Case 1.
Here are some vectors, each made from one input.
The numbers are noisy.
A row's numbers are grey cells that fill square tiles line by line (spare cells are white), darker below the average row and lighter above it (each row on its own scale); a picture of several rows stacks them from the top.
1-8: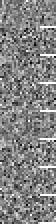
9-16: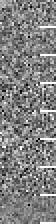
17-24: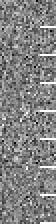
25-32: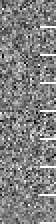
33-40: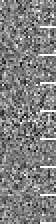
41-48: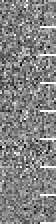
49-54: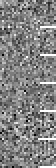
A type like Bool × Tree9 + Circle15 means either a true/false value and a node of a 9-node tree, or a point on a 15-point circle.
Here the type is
Bool × Tree7 + Unit.
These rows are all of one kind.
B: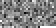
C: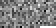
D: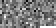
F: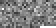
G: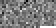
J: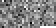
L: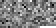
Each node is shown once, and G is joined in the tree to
B.
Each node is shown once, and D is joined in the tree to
F and J.
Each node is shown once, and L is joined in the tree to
C and F.
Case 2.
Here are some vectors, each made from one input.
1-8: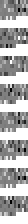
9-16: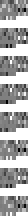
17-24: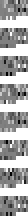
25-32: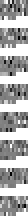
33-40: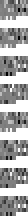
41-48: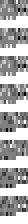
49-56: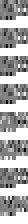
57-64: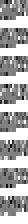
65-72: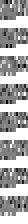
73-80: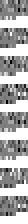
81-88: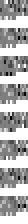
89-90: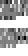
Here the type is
Bool × Line11.
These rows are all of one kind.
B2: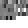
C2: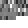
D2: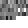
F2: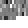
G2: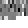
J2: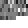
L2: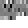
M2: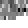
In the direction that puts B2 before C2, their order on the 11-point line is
L2, B2, G2, D2, J2, C2, F2, M2.
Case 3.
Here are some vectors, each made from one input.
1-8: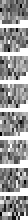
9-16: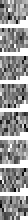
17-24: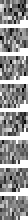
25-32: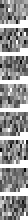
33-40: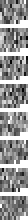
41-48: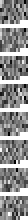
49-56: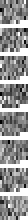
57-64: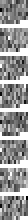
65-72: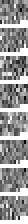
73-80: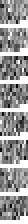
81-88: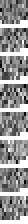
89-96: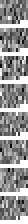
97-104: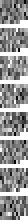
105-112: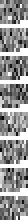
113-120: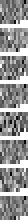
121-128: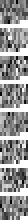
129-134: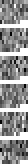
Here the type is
Bool × (Tree8 + Unit).
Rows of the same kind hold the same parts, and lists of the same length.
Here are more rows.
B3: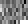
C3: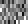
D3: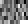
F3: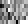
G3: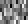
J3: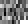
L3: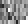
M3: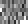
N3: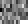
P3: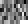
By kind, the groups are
B3, C3, D3, G3, J3, M3, N3, P3
F3, L3

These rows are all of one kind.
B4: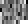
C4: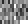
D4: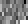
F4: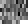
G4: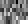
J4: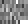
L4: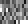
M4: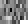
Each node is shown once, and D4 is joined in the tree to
L4.
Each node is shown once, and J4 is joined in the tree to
C4.
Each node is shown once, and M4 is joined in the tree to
F4.
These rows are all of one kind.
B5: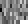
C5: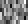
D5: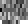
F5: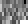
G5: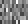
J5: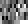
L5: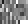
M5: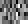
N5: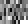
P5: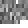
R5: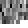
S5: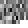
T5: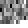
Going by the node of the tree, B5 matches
G5, L5, P5 and R5.
